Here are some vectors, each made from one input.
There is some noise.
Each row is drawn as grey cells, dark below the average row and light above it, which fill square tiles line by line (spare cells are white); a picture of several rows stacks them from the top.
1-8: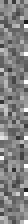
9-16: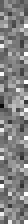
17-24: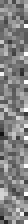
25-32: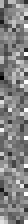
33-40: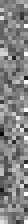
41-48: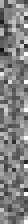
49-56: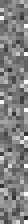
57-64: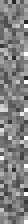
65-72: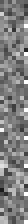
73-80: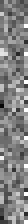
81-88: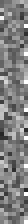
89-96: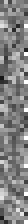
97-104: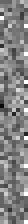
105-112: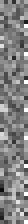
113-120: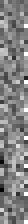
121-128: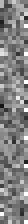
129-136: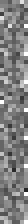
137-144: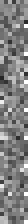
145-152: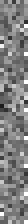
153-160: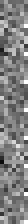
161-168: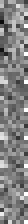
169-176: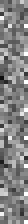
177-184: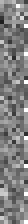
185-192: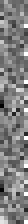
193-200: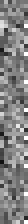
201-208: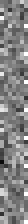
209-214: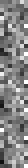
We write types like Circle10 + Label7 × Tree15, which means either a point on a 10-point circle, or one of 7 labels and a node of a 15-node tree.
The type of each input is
Line8 + Line15 + Tree19.
